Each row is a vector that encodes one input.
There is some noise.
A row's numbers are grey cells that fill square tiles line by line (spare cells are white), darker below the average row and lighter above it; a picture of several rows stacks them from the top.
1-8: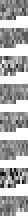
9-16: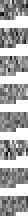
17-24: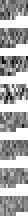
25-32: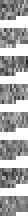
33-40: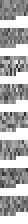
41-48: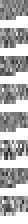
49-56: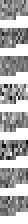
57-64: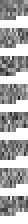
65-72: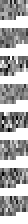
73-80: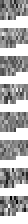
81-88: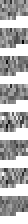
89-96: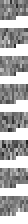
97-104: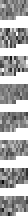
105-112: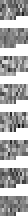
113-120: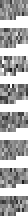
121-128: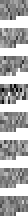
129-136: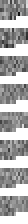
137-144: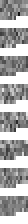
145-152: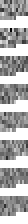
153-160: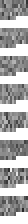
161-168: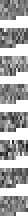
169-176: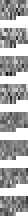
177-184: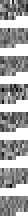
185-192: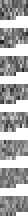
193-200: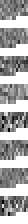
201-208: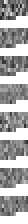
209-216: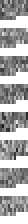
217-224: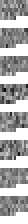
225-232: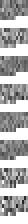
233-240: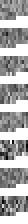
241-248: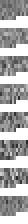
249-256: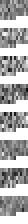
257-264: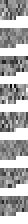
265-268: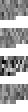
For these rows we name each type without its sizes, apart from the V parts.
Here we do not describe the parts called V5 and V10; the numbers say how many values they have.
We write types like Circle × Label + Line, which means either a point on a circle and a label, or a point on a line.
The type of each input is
Line × (Line + V5) × V10.
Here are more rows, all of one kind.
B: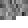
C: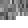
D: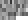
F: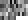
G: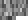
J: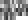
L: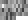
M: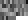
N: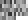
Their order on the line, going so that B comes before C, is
F, N, M, B, J, G, L, D, C.
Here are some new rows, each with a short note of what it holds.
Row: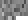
a point on a line, a value of V5 and a value of V10
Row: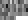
a point on a line, a value of V5 and a value of V10
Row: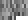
a point on each of two lines and a value of V10
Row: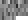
a point on each of two lines and a value of V10
